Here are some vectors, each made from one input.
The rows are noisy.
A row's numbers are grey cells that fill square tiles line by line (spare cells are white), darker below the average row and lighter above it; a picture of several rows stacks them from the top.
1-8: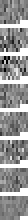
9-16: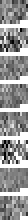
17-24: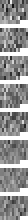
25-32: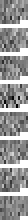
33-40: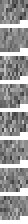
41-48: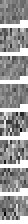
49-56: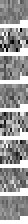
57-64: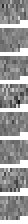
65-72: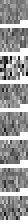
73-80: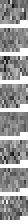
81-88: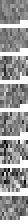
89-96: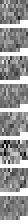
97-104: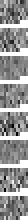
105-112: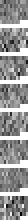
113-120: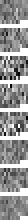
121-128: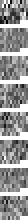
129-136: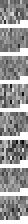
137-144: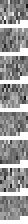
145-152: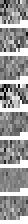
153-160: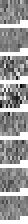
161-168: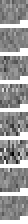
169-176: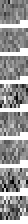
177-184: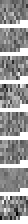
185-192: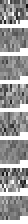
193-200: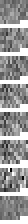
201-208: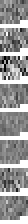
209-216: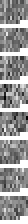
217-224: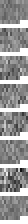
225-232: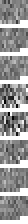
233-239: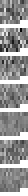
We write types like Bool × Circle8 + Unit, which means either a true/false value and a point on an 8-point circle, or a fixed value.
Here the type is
Label7 × (Label7 × Label7 + Unit).
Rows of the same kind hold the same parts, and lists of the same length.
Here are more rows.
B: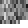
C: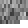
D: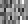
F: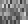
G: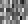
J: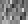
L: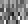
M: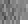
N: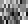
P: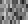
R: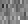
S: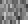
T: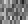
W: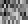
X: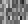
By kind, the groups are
B, D, F, M, P, S, W, X
C, G, J, L, N, R, T

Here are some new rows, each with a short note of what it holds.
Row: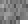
three labels (each one of 7)
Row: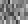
one of 7 labels
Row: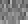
three labels (each one of 7)
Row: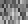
three labels (each one of 7)
